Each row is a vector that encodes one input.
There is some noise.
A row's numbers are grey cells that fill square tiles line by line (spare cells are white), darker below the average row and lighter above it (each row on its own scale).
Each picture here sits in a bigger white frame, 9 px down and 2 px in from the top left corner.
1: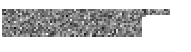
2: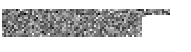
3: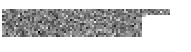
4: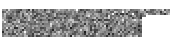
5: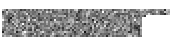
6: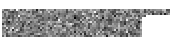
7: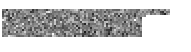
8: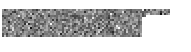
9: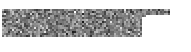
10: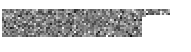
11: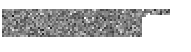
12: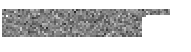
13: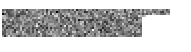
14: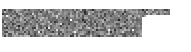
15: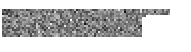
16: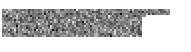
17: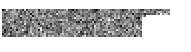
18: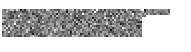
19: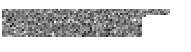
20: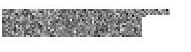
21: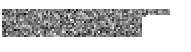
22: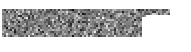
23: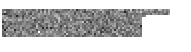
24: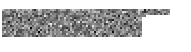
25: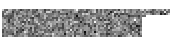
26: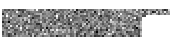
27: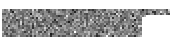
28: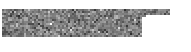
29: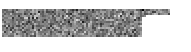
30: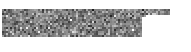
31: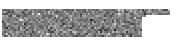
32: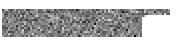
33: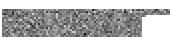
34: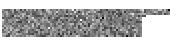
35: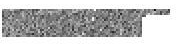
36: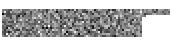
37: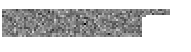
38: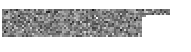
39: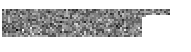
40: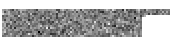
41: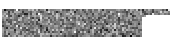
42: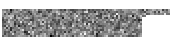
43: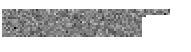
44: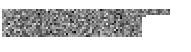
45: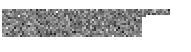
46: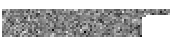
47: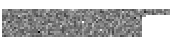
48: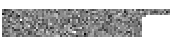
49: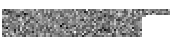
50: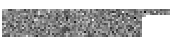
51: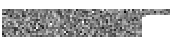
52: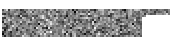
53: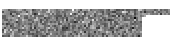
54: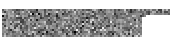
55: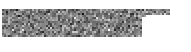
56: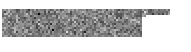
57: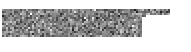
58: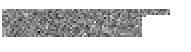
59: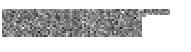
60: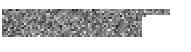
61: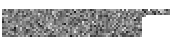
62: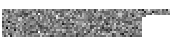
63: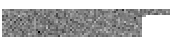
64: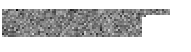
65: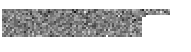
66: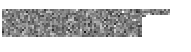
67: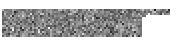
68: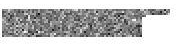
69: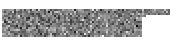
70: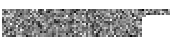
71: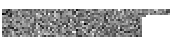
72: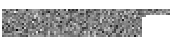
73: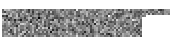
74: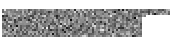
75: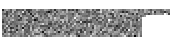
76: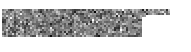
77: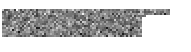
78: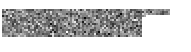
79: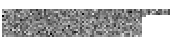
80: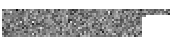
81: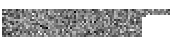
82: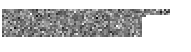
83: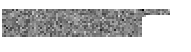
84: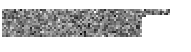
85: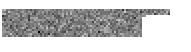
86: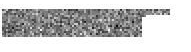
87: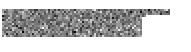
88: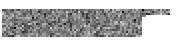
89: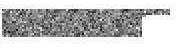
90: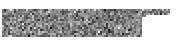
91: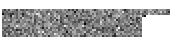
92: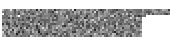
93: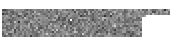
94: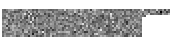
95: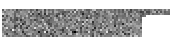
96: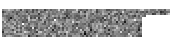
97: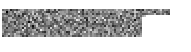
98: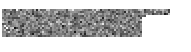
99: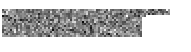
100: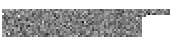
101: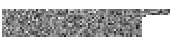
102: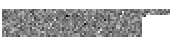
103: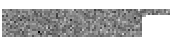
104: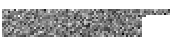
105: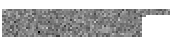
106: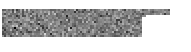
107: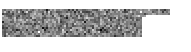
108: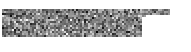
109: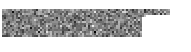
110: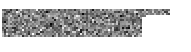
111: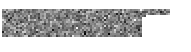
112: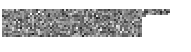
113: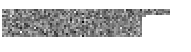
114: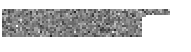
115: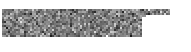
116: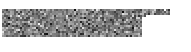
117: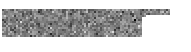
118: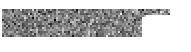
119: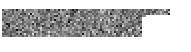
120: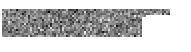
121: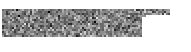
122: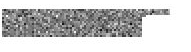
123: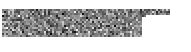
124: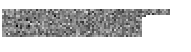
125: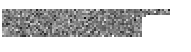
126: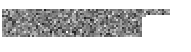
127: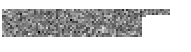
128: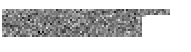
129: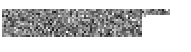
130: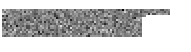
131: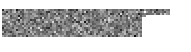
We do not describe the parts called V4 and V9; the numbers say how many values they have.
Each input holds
a true/false value and a value of V9, together with either a point on a 7-point line, or a value of V4.
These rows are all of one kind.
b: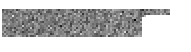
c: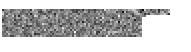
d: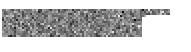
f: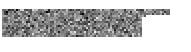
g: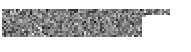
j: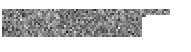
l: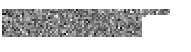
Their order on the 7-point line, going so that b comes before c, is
g, j, l, f, b, c, d.
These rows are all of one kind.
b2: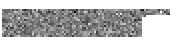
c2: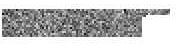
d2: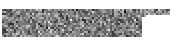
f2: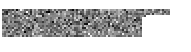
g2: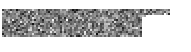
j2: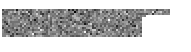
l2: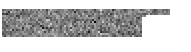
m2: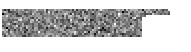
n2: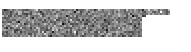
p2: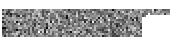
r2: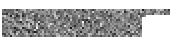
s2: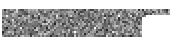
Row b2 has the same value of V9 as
c2, f2, j2 and n2.
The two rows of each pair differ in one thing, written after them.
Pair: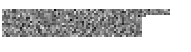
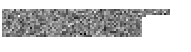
the true/false value
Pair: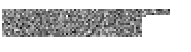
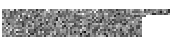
the true/false value
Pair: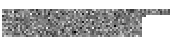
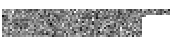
the value of V9
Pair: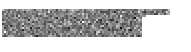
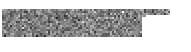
the value of V9
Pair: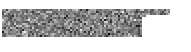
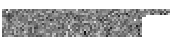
the value of V9
